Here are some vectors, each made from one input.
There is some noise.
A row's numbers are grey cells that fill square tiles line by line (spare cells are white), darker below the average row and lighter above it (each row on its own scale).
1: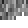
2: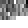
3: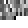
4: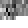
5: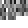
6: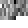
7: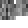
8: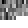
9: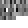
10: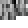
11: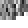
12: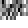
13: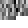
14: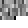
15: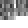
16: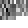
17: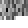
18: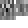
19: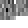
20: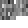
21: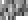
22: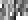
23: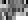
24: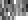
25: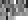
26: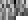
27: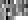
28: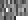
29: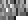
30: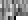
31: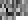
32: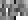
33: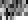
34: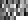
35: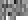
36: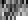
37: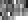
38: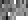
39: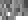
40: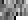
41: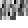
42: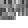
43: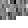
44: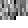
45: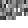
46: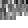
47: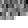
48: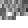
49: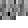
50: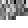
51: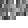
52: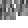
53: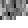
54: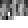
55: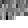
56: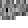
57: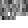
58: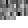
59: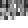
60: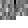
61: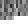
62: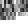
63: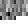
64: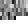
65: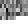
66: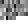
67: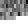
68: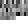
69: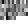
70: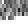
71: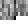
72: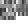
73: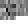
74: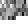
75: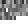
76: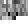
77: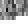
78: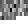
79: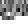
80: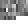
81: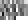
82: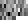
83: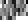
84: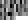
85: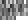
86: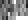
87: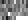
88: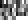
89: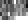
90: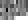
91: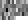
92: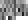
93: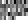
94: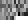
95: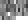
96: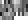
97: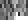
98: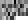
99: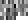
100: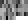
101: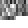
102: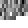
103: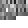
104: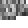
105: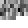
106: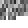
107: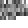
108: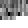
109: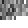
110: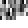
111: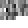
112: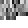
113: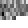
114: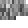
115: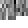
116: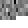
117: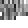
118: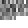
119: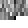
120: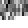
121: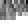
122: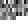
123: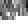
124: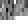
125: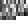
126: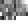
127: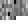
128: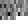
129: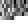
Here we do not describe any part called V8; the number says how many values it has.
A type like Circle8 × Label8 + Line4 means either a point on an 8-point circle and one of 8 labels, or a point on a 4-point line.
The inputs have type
Bool × (Tree9 + Unit) × V8.
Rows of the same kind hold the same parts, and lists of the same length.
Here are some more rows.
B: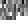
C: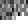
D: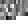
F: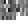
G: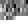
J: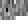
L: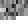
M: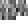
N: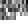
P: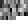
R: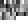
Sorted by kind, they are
B, D, G, J
C, F, L, M, N, P, R

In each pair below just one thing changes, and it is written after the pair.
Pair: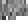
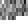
the value of V8
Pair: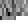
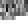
the true/false value
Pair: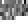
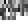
the true/false value
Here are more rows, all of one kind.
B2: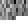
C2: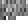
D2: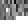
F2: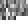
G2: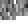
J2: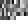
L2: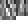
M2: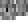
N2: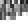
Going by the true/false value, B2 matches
C2, D2 and J2.
